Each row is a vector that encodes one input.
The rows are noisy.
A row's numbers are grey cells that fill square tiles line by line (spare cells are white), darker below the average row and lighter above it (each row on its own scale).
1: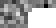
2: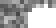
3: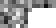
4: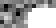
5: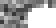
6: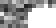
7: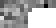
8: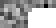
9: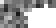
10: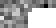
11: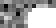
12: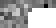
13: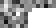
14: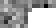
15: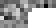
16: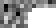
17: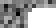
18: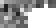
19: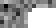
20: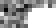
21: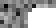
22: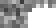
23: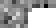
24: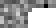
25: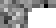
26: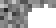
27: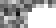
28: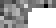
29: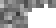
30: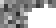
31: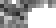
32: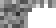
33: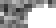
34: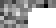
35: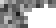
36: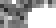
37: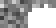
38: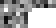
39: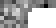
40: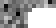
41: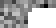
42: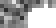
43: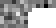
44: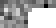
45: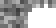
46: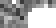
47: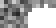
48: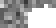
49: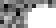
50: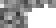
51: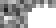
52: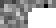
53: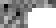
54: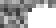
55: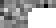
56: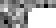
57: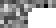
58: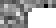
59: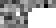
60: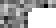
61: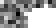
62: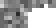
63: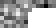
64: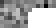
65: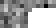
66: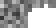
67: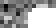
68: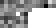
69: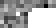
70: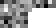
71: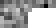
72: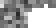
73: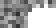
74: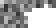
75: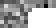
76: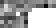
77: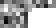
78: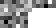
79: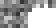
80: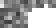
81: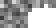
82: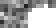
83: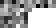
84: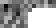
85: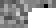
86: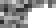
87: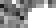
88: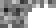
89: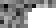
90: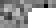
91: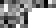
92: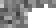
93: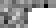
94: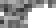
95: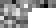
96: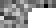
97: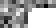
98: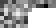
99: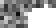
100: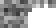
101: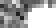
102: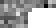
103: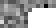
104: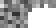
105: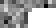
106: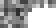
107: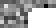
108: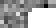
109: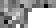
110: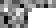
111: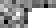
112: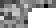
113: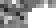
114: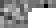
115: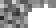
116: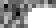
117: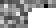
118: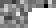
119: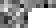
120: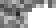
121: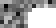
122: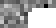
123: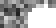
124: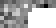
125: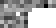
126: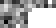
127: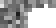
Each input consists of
either a point on a 9-point circle, or a point on a 9-point line.
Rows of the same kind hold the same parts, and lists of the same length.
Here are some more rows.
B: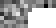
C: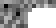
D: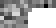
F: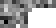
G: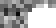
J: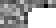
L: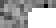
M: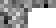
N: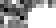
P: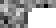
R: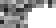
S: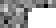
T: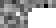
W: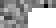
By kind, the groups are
B, D, F, J, L, M, P, S, T, W
C, G, N, R

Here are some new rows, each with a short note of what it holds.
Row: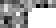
a point on a 9-point line
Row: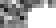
a point on a 9-point circle
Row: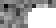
a point on a 9-point circle
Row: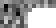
a point on a 9-point circle
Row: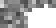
a point on a 9-point circle
